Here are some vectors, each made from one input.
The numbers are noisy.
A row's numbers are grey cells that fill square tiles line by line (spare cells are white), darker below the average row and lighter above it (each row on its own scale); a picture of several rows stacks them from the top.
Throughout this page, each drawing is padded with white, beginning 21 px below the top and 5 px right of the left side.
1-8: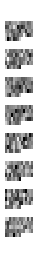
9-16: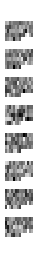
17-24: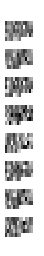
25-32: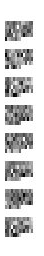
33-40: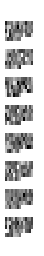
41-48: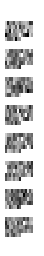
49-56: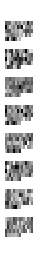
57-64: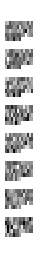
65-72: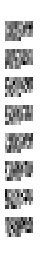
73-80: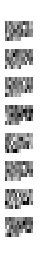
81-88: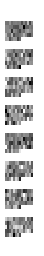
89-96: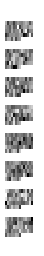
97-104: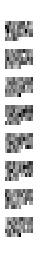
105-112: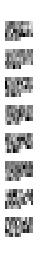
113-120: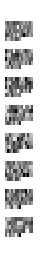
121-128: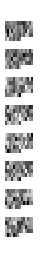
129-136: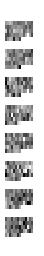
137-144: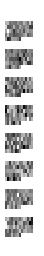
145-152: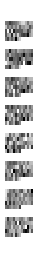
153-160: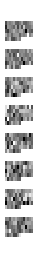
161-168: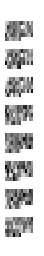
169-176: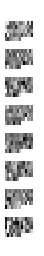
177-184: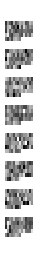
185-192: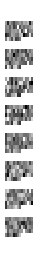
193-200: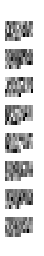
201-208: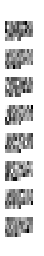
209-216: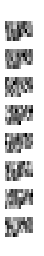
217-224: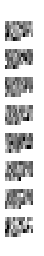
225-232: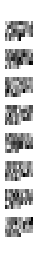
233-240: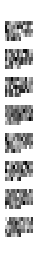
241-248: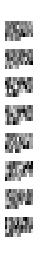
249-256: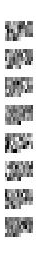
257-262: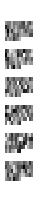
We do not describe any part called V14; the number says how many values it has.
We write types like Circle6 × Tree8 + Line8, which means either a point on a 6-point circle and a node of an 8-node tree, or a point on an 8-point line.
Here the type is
(Circle8 + V14) × Label4.
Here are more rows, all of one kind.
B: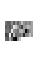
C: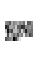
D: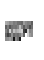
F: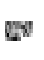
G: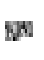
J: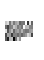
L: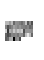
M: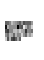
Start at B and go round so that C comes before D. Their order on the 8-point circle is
B, G, J, L, C, D, F, M.
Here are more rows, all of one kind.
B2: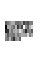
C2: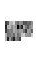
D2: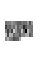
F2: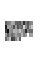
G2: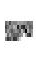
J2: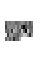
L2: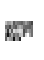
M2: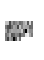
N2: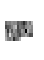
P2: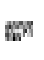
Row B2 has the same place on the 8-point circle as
G2, J2 and L2.
